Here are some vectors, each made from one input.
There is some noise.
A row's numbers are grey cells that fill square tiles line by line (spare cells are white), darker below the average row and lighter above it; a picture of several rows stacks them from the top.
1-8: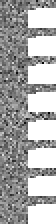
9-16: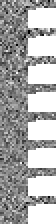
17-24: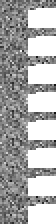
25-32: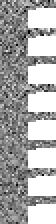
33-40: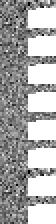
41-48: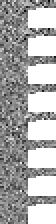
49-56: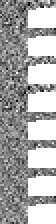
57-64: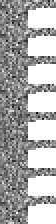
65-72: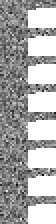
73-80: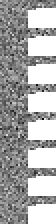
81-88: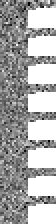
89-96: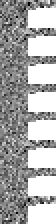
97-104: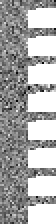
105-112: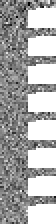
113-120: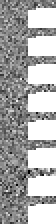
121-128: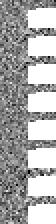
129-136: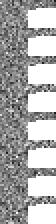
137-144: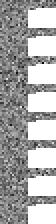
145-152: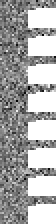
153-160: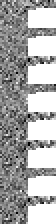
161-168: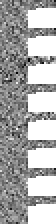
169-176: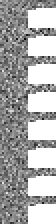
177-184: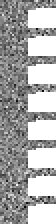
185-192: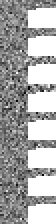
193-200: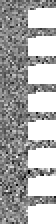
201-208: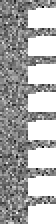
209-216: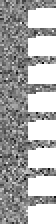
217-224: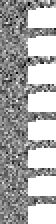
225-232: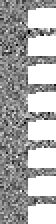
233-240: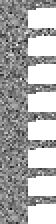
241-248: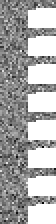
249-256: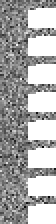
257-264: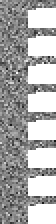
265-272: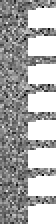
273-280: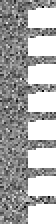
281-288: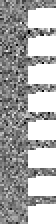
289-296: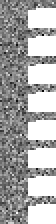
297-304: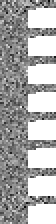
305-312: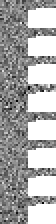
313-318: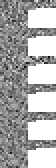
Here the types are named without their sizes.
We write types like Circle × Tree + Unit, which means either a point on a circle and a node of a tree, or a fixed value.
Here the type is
Line.
